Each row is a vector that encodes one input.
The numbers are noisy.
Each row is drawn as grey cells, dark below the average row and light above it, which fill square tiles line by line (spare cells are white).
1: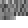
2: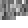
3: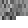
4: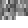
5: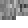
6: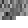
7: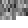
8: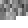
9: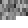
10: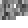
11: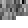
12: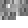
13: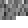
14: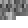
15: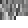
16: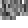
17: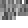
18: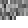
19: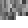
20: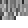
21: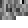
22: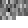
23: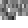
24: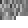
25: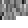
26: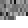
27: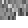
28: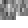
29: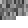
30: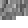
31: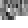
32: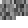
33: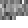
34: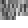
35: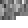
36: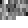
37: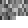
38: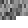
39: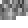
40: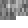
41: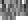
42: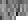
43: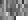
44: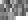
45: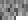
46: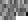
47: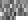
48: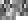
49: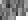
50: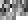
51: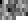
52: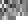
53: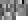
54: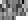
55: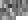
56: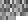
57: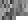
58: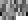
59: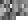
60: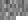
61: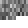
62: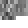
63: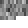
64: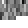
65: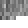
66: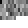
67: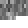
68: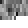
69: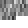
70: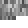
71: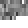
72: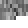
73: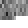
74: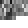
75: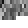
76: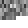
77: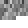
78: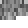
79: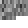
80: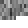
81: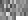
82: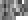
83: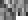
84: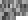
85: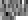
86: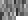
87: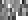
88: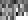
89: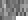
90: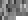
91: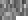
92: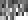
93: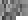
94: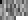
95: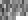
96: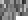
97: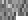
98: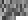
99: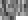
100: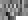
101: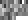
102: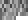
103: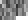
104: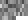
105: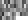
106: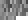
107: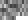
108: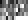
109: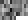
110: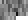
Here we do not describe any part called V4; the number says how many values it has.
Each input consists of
a list of up to two items, each a true/false value and a value of V4.
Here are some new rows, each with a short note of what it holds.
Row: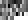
the empty list
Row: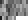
a list of one item
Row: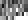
the empty list
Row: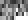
the empty list
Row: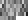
a list of two items
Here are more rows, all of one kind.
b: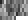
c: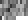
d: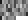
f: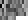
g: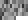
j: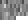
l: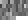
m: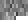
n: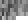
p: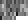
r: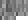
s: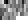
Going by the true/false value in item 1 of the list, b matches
j, l and m.
